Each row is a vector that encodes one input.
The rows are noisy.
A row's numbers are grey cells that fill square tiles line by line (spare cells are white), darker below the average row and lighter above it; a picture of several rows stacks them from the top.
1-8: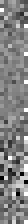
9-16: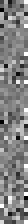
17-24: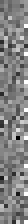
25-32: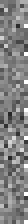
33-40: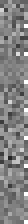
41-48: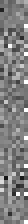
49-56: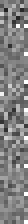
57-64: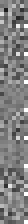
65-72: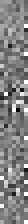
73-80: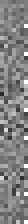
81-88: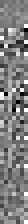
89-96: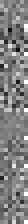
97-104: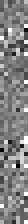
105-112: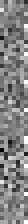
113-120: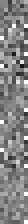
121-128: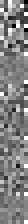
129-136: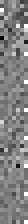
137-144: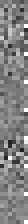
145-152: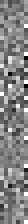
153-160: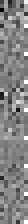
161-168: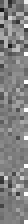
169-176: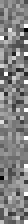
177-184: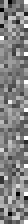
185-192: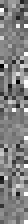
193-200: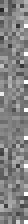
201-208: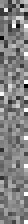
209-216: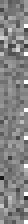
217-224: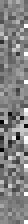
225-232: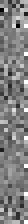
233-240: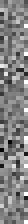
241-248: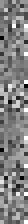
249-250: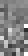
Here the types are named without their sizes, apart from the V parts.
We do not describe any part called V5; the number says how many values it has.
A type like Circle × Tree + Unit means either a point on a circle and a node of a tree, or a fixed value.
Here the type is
Bool × Bool × Bool × Bool × Bool + Line + V5.
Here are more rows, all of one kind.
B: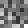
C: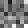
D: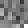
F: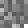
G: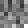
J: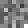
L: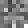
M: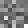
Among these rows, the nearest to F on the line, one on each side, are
B and L.
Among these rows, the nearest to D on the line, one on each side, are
G and J.
